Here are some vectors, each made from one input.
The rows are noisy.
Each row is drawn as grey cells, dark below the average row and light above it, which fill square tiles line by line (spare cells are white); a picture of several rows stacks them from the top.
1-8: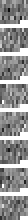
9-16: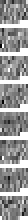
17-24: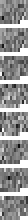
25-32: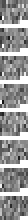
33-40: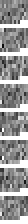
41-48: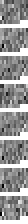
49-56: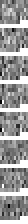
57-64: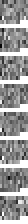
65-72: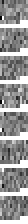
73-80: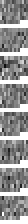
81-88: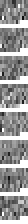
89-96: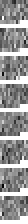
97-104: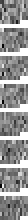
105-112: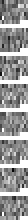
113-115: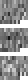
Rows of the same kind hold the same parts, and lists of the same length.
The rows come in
2 kinds.
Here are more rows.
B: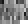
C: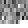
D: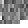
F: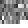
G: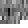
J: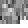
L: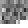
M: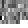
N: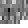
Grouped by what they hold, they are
B, C, F, J, M
D, G, L, N

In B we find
a node of each of two 8-node trees.
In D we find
a point on a 7-point line and a node of an 8-node tree.
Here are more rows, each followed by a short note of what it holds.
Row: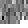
a point on a 7-point line and a node of an 8-node tree
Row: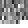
a node of each of two 8-node trees
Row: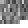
a point on a 7-point line and a node of an 8-node tree
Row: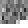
a point on a 7-point line and a node of an 8-node tree
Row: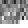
a node of each of two 8-node trees
